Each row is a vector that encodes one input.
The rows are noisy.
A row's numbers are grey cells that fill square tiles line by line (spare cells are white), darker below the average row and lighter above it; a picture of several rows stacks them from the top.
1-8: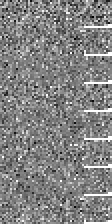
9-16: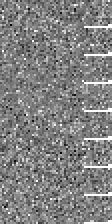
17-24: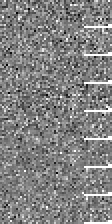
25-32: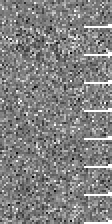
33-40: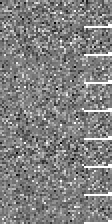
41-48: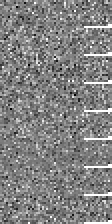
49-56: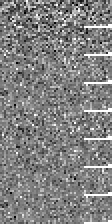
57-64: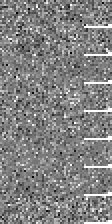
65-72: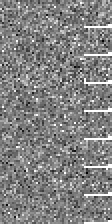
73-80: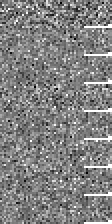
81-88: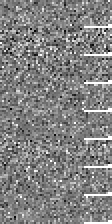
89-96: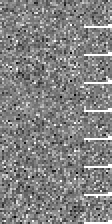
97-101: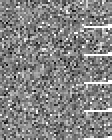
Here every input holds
either a point on a 14-point circle, or four true/false values.
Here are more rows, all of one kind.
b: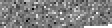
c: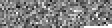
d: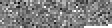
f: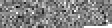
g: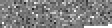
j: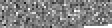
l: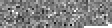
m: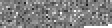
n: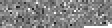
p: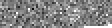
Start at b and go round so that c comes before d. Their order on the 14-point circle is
b, g, j, c, f, d, n, p, l, m.
